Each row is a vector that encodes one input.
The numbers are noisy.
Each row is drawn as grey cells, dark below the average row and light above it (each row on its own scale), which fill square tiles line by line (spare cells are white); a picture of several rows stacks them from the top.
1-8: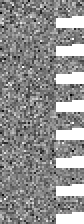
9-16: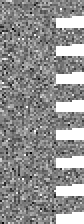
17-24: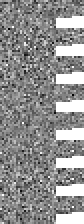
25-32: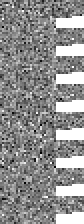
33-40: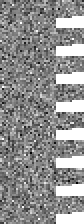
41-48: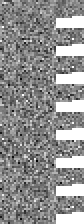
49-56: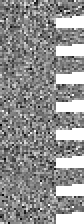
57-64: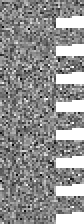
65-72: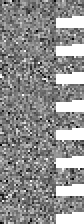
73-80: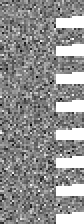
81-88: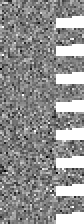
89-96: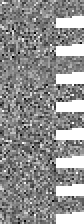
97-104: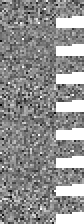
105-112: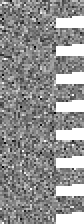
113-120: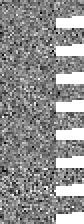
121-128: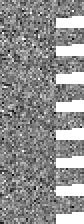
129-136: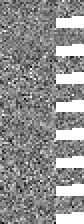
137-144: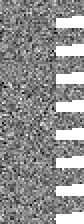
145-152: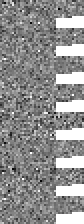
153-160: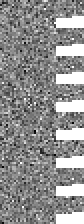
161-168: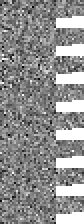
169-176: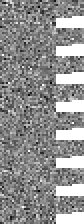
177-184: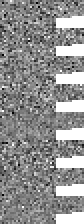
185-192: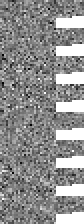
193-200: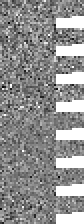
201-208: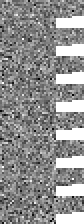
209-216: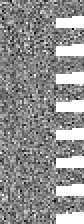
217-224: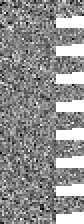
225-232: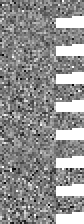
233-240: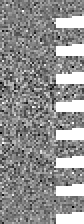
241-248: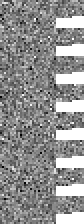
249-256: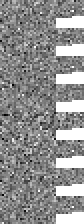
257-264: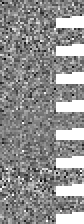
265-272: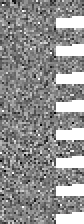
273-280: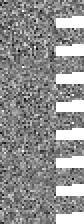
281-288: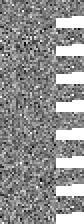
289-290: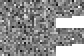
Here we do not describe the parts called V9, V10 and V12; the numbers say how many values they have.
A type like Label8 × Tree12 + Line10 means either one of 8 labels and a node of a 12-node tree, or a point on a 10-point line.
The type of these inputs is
(Bool × Bool × Bool × Bool × V9 + V12) × (Label4 × Tree11 × V10 + Unit).
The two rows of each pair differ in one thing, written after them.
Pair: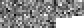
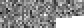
the label
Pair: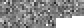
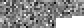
the node of the tree
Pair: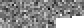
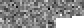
the node of the tree
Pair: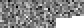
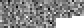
the label
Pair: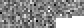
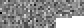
the label
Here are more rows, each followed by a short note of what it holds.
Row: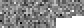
four true/false values and a value of V9
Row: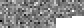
four true/false values and a value of V9
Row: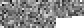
a value of V12
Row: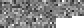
one of 4 labels, a node of an 11-node tree, four true/false values, a value of V9 and a value of V10
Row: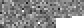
one of 4 labels, a node of an 11-node tree, four true/false values, a value of V9 and a value of V10
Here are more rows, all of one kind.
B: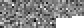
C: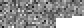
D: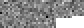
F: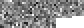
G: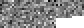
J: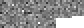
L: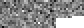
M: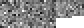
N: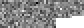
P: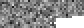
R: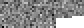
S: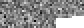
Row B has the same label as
D, R and S.
